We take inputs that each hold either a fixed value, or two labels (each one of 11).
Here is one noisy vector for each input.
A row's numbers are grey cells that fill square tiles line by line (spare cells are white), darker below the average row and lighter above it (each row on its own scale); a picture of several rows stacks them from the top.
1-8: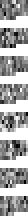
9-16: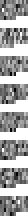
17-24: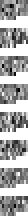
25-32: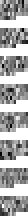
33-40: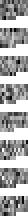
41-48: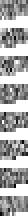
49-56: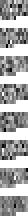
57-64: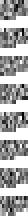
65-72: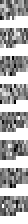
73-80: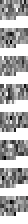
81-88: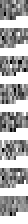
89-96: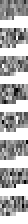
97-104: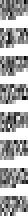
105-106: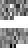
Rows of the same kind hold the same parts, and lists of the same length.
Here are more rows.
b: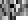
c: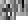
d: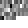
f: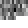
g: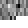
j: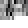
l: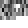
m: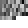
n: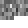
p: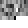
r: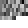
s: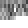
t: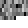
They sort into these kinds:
b, c, d, f, g, j, l, n, p, s, t
m, r

